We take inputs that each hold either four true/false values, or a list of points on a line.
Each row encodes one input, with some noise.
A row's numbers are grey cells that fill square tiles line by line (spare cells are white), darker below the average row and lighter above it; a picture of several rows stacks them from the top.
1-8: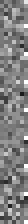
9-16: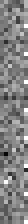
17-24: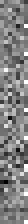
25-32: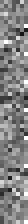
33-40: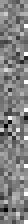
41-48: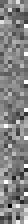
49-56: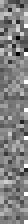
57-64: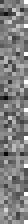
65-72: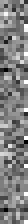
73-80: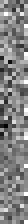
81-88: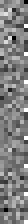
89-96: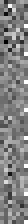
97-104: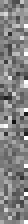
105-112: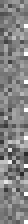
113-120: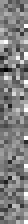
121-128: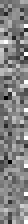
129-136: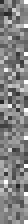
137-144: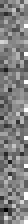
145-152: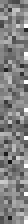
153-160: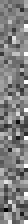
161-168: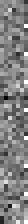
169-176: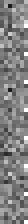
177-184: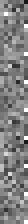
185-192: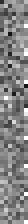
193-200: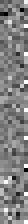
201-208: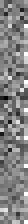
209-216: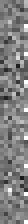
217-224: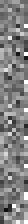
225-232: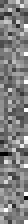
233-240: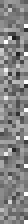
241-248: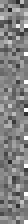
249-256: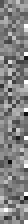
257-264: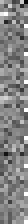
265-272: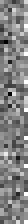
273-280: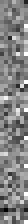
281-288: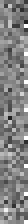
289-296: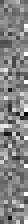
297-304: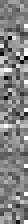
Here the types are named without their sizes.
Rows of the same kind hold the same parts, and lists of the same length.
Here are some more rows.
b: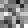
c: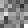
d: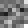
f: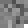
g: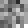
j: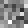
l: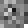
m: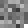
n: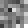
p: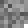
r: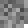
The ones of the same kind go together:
b, d, g, j, n
c
f, r
l, m, p

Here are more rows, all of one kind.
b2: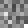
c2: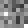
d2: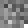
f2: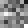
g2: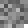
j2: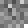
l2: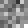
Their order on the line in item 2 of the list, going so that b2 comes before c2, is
f2, j2, l2, b2, d2, g2, c2.
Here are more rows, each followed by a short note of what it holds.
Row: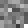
four true/false values
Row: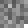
a list of two items
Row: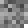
a list of one item
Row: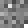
a list of two items
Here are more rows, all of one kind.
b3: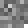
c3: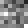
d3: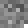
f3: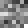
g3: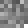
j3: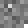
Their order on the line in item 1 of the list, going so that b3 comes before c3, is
g3, f3, j3, b3, d3, c3.
